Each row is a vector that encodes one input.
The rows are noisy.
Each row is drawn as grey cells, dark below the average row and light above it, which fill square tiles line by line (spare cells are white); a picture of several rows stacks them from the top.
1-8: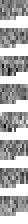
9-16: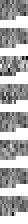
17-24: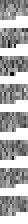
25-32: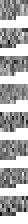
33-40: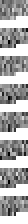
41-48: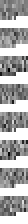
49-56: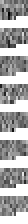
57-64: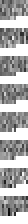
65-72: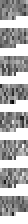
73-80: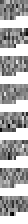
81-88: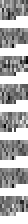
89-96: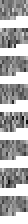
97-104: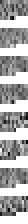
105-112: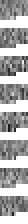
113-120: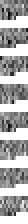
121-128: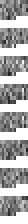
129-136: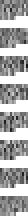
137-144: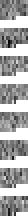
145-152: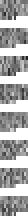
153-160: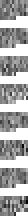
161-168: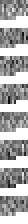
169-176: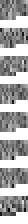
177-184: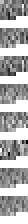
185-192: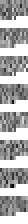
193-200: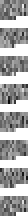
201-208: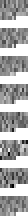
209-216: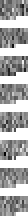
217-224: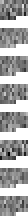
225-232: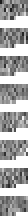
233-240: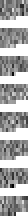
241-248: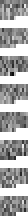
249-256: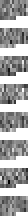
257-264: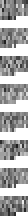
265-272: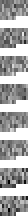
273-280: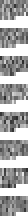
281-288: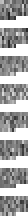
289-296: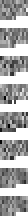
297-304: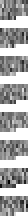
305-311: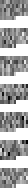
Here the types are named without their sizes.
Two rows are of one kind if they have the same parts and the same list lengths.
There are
4 kinds of row.
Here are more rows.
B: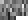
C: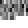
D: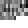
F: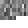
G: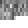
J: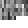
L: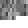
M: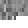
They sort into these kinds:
B, F, L
C, G, J
D
M

